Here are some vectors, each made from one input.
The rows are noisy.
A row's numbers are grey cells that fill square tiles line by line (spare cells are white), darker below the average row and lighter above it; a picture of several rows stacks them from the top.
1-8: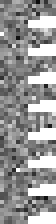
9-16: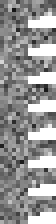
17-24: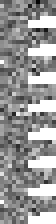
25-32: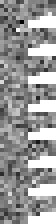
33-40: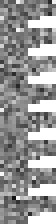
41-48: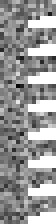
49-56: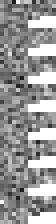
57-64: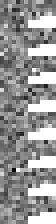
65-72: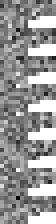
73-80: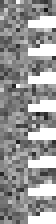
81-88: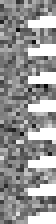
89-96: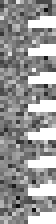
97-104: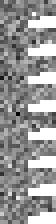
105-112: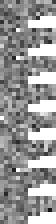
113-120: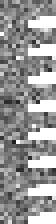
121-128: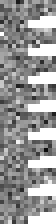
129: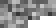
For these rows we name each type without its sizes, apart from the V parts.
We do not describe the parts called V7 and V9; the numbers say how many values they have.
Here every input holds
a value of V7 and a value of V9, together with either a label, or three true/false values.
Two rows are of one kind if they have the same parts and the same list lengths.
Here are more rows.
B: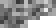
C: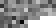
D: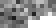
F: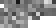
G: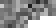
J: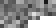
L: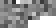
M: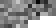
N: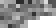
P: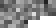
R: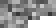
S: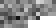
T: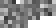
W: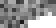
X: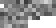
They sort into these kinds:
B, C, D, F, N, S, W, X
G, J, L, M, P, R, T

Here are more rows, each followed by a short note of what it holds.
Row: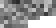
three true/false values, a value of V7 and a value of V9
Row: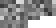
a label, a value of V7 and a value of V9
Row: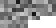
three true/false values, a value of V7 and a value of V9
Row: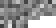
a label, a value of V7 and a value of V9
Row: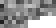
three true/false values, a value of V7 and a value of V9
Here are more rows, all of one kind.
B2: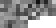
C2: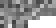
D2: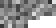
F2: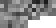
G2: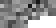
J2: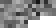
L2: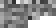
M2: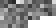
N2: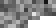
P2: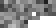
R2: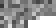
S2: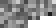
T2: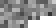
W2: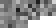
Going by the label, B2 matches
F2, G2, J2 and W2.
